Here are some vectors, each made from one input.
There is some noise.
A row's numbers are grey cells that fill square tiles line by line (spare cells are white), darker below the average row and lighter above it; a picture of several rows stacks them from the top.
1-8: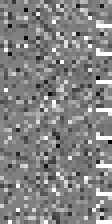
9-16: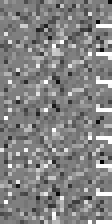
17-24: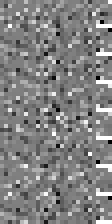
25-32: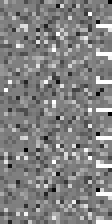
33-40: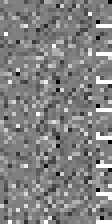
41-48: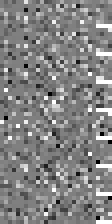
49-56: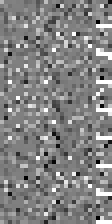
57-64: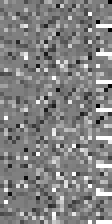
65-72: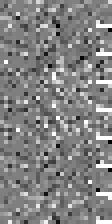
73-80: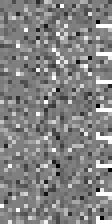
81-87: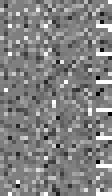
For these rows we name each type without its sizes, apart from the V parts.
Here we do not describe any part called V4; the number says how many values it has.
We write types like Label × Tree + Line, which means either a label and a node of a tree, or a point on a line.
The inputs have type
Bool × (Circle + Unit) × V4.
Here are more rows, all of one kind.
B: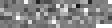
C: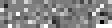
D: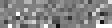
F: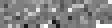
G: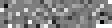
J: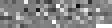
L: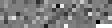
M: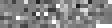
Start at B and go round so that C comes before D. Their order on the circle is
B, C, J, D, L, M, F, G.
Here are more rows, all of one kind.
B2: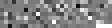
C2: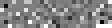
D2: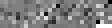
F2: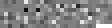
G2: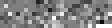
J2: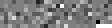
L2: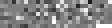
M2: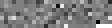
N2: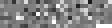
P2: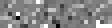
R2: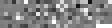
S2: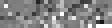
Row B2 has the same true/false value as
D2, F2 and P2.
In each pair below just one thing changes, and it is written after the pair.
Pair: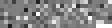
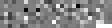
the place on the circle
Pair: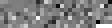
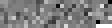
the place on the circle
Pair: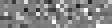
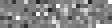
the place on the circle
